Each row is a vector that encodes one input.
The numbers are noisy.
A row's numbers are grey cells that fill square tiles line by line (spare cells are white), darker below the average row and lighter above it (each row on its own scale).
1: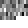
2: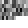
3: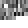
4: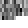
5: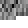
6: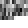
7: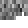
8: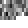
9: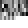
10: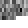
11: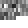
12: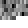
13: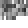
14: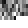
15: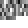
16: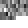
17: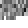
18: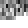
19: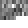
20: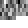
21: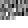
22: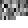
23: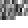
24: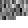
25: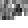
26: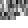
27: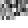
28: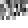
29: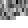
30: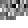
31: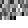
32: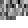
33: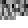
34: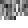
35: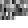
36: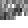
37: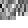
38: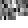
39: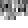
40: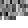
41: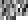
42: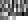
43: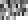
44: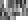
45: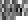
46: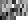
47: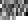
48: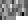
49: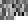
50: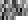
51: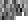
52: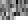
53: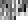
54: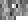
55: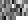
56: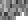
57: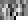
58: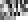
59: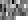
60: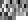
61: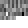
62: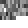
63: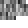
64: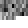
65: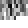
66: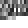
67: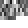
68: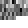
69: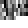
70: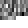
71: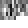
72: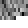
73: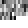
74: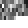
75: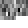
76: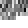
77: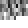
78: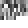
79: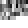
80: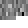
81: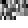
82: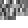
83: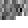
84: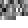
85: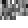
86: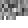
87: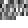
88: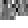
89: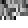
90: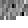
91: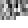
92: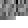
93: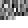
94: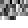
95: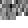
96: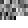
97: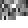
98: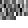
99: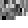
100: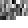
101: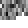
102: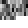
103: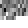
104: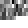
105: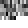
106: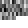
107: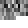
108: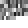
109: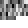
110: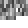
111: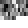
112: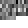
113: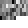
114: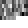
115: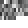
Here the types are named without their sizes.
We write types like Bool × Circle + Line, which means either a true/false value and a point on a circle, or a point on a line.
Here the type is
(Circle + Unit) × Tree + Line × Line.
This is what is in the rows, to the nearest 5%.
About 20% of them hold a point on each of two lines. The rest hold a node of a tree, together with either a point on a circle, or a fixed value.
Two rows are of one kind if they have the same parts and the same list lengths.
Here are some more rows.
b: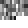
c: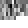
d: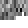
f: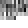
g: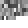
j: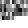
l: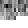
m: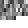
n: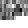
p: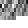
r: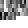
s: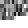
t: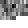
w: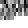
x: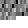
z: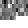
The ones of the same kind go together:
b, f, l, m, p, t, w, z
c, g, r, x
d, j, n, s

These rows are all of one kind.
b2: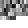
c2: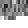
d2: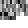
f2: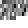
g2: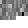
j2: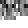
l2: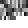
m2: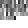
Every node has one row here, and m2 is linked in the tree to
f2.
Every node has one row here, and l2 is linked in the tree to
j2.
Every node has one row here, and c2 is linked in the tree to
b2, f2 and j2.
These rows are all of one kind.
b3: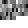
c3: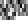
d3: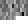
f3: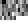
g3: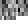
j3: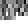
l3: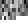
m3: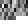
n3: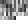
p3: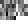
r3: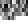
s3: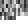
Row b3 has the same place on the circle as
c3, m3 and r3.
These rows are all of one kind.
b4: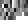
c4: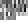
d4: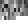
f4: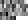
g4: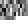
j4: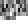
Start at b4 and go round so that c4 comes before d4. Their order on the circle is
b4, c4, d4, j4, f4, g4.
